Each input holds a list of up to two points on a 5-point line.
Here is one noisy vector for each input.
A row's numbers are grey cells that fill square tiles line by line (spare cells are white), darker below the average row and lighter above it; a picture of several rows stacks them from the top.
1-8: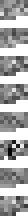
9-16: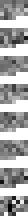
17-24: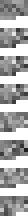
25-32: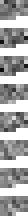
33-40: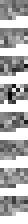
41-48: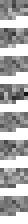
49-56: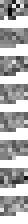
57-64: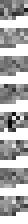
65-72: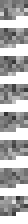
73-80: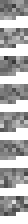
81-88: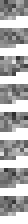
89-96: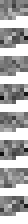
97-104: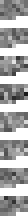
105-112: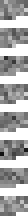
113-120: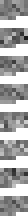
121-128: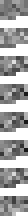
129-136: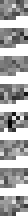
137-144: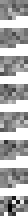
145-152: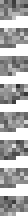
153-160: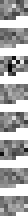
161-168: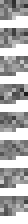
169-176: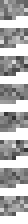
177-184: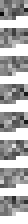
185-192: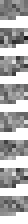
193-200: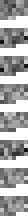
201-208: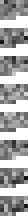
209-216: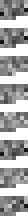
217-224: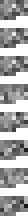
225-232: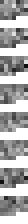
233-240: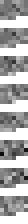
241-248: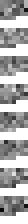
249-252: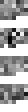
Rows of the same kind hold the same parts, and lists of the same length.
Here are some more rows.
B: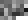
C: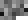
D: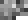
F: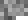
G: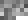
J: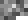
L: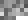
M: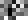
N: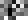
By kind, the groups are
B, C, D, J
F, G, L
M, N

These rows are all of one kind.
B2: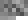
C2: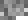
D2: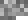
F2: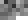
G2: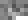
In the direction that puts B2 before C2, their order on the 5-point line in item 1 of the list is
B2, F2, G2, C2, D2.
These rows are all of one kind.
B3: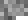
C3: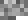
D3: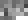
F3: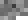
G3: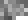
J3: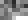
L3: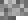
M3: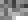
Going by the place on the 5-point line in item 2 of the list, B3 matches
C3 and L3.
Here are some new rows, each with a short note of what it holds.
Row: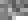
a list of two items
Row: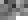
a list of two items
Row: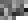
a list of one item
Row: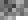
a list of two items
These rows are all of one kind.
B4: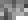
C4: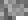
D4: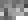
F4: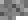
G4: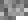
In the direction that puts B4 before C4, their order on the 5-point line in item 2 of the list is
B4, D4, G4, C4, F4.
